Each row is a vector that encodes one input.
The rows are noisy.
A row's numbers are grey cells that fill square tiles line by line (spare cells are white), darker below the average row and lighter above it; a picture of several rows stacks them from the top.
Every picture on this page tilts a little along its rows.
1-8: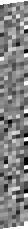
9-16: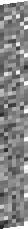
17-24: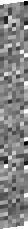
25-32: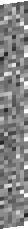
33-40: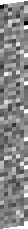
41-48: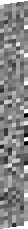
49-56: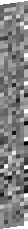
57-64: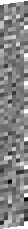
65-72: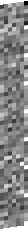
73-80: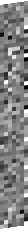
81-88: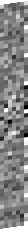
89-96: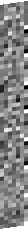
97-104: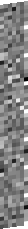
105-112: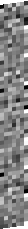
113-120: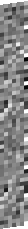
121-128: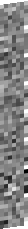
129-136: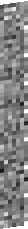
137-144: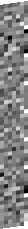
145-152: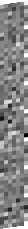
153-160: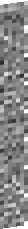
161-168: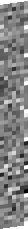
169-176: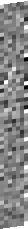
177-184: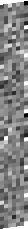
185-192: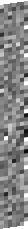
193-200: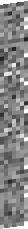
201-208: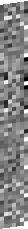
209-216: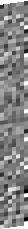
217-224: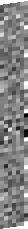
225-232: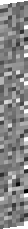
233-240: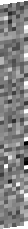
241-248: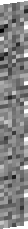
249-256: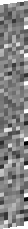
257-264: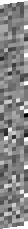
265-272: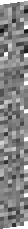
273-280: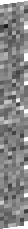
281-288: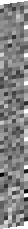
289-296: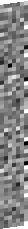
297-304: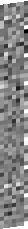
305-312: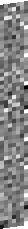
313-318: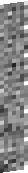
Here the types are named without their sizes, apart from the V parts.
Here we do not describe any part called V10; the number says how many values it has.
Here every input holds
a node of a tree and a value of V10, together with either a point on a circle, or a list of points on a line.
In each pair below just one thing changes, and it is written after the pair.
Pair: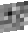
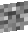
the node of the tree
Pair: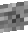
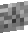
the place on the line in item 1 of the list
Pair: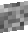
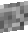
the place on the line in item 2 of the list
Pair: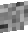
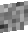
the place on the line in item 2 of the list
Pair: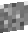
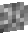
the place on the line in item 2 of the list
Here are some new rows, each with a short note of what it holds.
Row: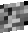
a point on a circle, a node of a tree and a value of V10
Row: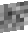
a node of a tree and a value of V10, together with a list of two items
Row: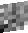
a node of a tree and a value of V10, together with a list of two items
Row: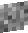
a node of a tree and a value of V10, together with a list of two items
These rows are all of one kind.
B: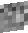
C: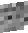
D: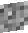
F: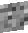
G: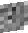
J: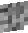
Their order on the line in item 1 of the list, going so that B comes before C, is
B, D, F, G, C, J.
